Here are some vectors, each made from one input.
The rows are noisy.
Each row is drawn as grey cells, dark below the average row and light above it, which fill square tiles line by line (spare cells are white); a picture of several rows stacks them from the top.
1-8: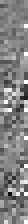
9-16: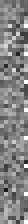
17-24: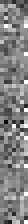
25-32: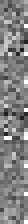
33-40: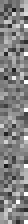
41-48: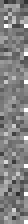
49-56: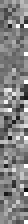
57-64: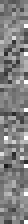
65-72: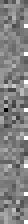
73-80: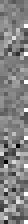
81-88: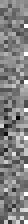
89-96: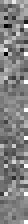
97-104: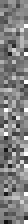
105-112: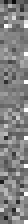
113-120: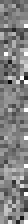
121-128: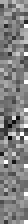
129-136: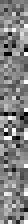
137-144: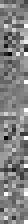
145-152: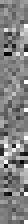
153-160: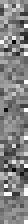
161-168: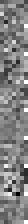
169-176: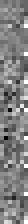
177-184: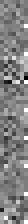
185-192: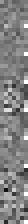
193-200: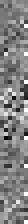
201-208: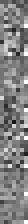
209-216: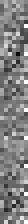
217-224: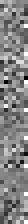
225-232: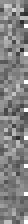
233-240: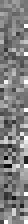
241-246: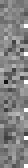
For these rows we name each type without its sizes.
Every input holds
either a point on a line, or a node of a tree.
